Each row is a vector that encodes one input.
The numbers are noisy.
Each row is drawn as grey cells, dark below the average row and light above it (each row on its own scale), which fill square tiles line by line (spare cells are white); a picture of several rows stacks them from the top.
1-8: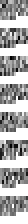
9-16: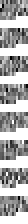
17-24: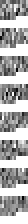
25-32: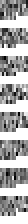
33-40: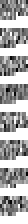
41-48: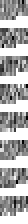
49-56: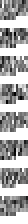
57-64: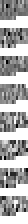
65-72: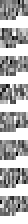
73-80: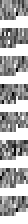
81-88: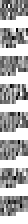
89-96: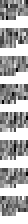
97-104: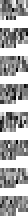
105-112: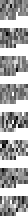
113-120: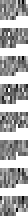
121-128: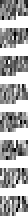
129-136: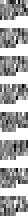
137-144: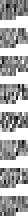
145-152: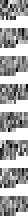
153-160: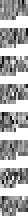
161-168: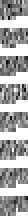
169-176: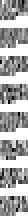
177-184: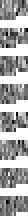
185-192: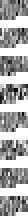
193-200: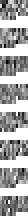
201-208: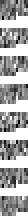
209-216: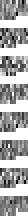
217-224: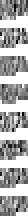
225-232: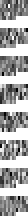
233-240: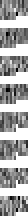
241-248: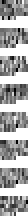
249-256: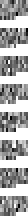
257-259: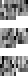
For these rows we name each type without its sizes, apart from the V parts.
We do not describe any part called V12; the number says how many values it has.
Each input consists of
either a point on a line and a true/false value, or a value of V12.
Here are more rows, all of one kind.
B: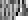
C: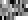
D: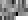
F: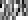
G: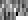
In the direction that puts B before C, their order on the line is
D, F, B, G, C.
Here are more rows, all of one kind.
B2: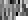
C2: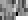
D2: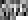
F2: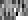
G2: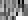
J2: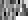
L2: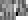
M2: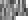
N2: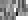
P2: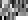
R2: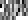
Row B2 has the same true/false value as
G2, J2, M2 and R2.
